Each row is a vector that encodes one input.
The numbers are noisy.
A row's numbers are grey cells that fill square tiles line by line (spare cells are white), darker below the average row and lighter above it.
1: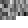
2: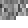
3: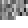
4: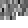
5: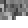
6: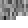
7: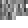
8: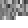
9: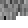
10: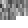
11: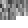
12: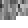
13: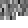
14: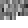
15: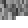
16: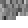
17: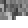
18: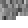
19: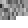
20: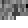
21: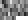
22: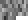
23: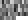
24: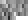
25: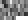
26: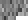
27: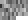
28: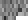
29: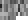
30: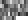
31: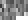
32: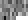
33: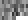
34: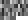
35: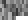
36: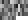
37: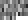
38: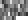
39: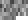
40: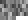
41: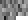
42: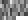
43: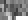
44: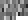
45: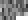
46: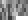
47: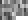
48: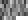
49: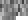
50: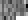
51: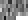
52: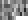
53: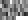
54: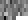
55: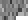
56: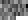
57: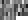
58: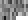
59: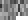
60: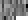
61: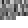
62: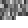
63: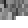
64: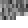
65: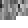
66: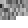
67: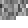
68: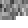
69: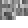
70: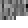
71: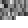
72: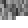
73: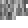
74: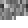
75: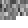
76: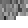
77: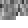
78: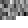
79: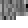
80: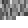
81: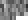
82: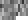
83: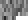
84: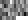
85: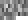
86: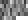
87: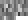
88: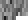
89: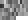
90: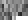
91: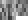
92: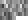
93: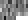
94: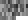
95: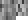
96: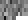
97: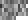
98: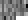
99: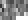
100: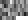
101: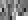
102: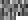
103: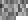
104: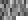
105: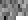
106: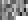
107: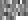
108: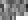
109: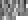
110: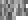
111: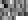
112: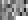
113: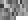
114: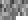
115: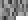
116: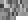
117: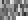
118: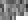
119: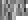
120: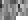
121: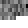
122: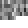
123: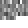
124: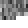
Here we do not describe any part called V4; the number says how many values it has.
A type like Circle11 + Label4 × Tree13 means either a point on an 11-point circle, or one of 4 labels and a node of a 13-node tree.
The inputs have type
(Bool × V4 + Circle6) × Circle6.
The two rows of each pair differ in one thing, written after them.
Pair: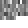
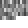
the true/false value
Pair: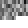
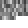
the value of V4
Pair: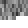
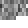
the place on the 6-point circle
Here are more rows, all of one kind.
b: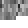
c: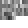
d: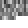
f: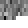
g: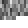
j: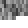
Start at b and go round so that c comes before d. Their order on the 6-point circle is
b, c, d, g, j, f.
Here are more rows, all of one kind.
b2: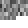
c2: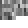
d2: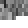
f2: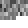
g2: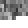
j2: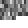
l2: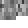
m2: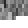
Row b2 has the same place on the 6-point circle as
f2 and l2.
